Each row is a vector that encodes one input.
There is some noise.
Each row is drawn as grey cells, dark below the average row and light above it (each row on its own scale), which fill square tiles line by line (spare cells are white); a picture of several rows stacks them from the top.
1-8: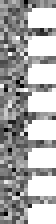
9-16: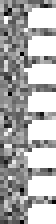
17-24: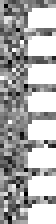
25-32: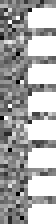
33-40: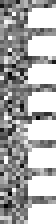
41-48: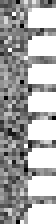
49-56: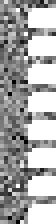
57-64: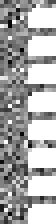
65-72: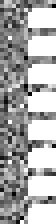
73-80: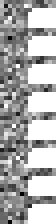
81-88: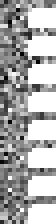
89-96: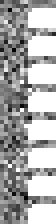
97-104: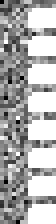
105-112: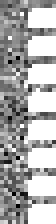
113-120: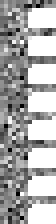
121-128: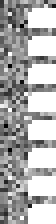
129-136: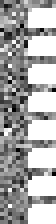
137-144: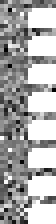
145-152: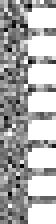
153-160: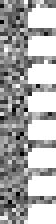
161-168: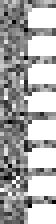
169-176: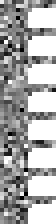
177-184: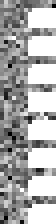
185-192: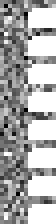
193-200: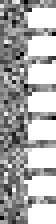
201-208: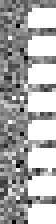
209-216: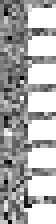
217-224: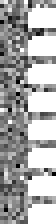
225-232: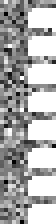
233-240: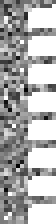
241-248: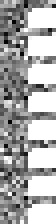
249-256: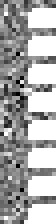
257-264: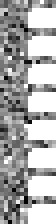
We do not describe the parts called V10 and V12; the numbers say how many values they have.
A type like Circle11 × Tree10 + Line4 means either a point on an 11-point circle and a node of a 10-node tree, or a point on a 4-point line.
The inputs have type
Bool × (Line9 + V10) × V12.
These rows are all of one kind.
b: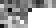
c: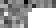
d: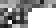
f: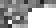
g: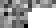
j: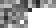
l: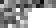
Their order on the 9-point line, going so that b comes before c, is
g, b, f, j, d, c, l.
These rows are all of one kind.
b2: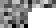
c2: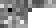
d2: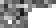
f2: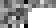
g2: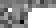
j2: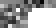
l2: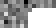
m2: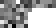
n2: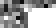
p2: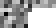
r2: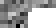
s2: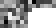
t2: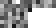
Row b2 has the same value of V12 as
m2, p2 and t2.
